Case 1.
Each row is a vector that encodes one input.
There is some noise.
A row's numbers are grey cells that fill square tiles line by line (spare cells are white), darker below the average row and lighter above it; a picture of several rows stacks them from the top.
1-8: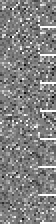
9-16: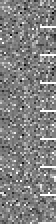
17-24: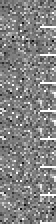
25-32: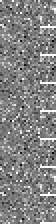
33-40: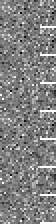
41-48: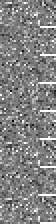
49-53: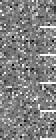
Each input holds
three true/false values.
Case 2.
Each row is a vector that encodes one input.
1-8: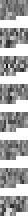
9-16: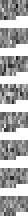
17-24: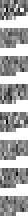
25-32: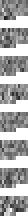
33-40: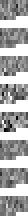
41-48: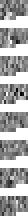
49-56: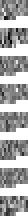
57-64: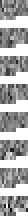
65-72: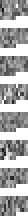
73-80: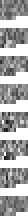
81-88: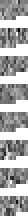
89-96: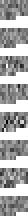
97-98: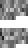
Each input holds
a point on a 10-point circle.
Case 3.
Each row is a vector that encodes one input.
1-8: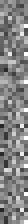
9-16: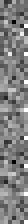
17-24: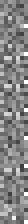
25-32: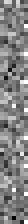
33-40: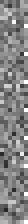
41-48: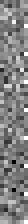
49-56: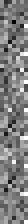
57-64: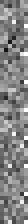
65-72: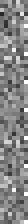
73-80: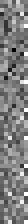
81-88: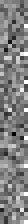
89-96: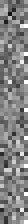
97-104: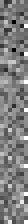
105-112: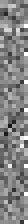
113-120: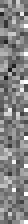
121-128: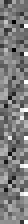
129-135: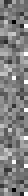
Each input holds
a node of a 10-node tree.
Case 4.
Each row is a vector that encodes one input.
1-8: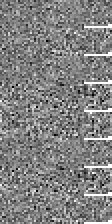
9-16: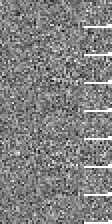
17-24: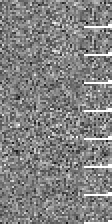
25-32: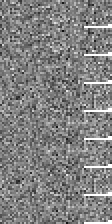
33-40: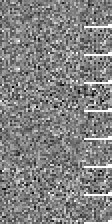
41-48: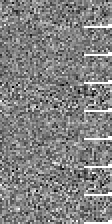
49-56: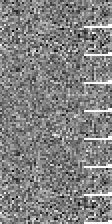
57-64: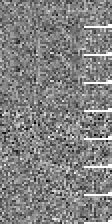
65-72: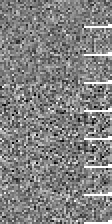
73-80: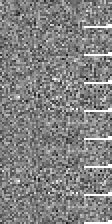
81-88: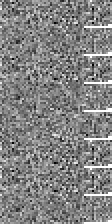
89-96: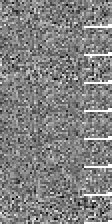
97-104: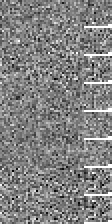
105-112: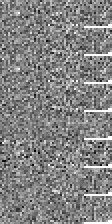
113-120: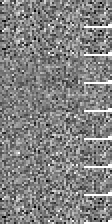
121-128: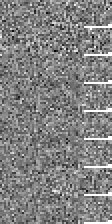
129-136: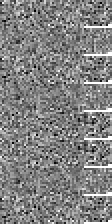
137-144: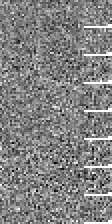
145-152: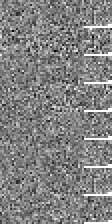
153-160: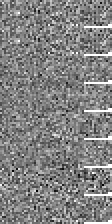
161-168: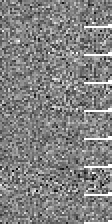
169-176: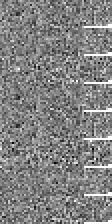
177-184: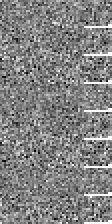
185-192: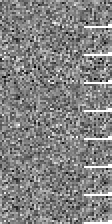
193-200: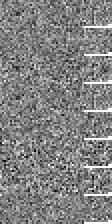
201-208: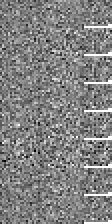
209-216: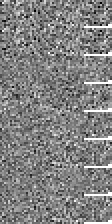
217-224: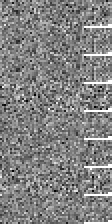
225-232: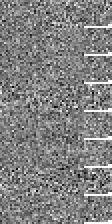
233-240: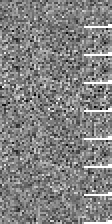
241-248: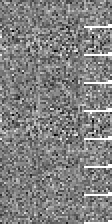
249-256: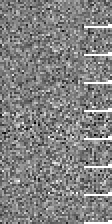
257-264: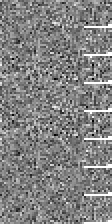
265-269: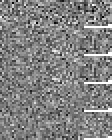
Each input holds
a point on a 14-point line.
